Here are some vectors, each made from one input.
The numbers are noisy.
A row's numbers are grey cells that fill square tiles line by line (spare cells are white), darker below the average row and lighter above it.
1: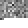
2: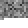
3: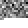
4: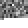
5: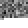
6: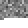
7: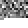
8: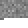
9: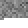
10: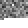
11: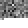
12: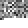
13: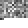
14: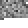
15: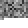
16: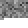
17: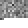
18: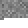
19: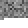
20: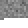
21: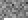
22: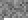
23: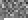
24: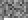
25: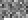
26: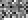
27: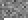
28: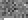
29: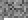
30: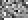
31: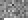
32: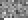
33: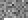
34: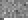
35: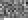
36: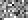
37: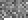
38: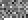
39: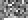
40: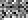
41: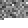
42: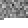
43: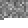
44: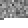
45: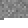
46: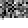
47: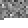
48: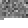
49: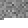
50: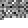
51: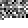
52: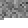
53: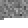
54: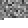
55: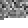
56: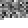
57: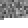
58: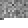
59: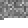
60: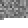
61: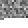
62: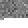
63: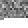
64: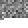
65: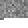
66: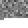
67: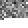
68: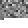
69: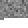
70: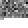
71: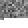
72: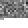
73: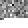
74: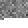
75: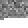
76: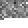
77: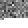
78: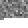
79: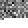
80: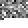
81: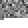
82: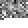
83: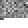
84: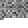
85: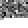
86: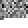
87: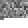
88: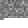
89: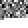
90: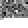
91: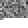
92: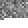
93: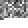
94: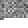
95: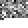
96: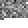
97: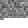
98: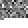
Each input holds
either a point on a 9-point line, or a list of up to two points on a 4-point line.
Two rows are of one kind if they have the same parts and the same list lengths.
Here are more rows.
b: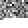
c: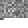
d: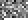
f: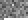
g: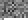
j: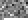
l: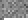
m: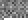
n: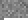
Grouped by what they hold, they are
b, c, l, n
d
f, g, m
j

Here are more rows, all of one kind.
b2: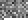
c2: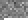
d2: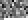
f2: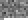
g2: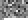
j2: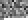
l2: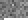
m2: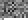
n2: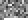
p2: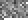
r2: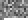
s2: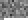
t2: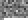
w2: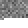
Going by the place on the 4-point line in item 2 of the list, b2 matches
d2, l2, r2 and s2.
